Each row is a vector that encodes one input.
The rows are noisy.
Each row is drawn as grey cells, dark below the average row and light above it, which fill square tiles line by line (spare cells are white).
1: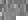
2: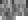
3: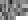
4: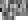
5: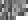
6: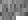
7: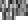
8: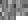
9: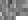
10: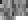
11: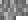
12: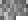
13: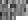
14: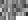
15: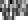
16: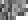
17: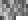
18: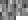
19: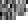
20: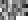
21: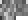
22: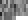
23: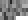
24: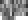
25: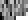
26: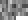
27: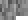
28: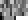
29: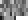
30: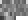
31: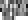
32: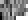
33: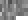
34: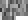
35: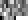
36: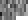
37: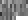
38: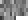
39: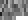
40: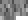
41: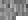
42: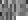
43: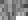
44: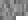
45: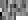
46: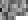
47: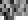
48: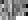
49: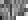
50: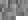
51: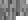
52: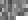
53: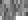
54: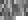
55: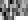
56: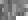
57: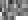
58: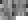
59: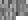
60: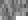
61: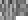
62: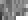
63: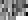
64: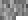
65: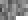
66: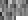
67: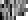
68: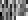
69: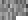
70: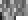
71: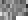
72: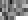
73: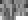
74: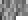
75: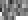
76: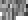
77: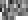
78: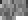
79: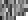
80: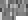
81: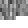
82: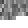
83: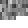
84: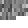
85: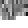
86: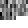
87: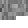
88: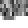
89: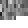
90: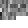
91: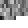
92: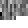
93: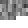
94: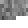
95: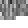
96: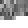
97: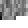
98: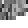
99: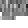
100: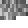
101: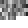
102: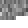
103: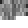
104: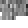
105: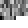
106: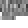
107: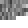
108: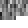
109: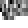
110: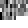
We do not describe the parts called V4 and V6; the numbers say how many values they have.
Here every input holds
a point on a 5-point line, together with either a true/false value and a value of V4, or a value of V6.
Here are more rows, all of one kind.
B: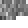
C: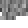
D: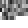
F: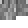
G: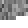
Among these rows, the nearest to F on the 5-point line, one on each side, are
B and D.
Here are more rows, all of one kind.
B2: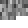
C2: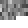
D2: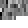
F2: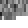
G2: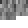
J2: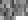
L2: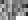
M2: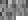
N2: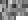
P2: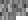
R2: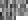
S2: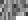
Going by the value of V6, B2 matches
F2, G2 and P2.
